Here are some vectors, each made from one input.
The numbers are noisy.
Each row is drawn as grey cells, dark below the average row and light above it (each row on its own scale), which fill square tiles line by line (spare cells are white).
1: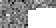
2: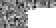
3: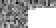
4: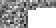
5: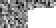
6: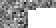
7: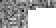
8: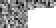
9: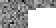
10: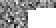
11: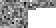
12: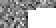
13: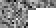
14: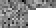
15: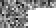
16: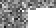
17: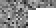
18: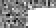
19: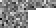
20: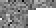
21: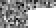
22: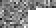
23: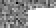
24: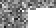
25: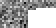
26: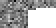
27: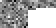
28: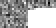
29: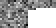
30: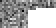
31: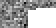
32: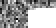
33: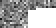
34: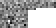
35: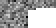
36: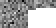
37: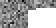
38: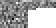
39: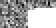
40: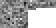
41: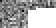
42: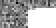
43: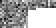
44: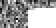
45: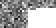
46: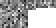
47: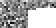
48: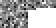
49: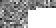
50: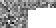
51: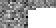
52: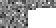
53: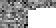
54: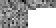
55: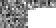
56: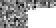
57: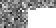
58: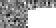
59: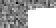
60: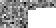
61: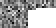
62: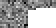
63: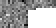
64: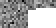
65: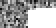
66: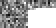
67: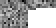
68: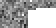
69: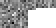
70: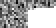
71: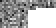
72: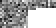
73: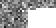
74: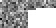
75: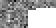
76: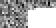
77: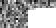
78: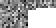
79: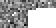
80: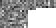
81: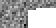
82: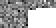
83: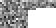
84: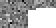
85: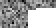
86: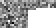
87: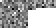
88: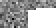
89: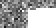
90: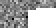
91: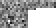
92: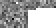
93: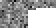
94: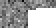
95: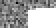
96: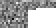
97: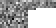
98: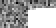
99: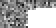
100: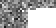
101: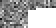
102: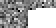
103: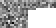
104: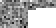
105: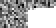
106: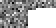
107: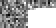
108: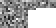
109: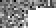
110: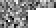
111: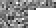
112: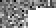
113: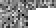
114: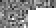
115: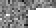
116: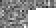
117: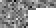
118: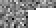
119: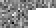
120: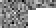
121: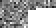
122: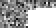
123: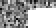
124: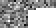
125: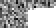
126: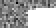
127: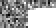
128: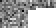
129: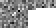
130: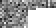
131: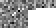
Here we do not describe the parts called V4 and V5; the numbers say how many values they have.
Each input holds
either a value of V4 and a value of V5, or a list of up to three points on a 6-point circle.
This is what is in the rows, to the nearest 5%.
About 25% of them hold a value of V4 and a value of V5. The rest are lists of up to three points on a 6-point circle: about 5% of all rows are empty, 15% hold one, 25% two and 30% three.
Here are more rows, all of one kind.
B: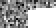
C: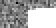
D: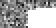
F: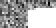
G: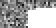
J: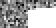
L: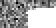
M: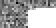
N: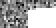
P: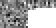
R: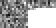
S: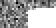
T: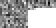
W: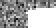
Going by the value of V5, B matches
C, J and N.
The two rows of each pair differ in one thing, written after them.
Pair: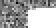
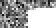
the value of V4
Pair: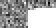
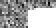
the value of V5
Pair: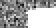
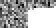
the value of V4
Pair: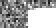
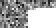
the value of V5
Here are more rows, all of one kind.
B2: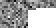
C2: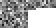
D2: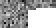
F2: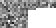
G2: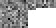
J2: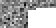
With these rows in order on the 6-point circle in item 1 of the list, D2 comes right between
B2 and G2.
